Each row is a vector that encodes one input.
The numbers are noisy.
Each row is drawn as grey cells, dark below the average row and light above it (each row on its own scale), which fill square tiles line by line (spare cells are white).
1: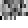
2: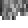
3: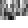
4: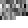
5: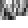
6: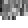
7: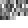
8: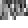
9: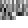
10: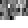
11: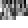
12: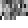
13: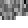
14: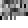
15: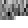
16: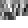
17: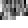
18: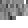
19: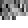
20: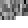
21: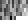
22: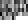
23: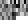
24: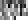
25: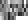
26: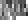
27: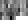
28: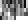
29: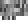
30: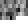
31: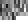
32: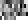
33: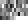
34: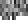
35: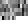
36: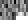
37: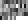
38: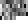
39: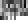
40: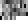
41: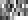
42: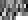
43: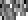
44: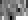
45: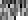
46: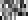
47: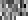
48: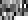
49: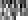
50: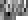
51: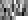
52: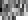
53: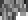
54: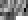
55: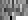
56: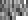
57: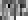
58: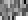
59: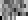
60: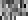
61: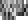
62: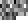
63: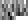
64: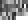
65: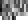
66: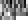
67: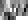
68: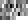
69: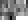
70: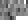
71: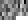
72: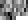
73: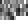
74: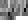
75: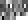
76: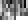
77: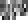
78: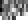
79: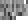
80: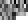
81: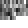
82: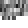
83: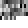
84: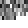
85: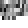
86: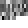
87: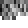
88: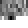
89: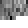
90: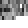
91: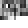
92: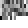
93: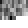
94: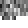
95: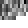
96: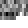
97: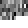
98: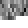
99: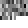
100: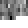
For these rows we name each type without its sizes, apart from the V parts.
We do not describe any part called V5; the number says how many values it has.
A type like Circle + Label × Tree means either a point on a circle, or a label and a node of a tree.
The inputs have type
List(Bool × V5).
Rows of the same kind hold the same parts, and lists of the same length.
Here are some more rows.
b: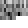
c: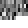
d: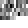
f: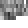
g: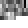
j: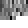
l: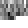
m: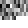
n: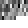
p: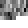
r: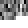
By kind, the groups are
b, c, f, j, l, m, n, p, r
d
g

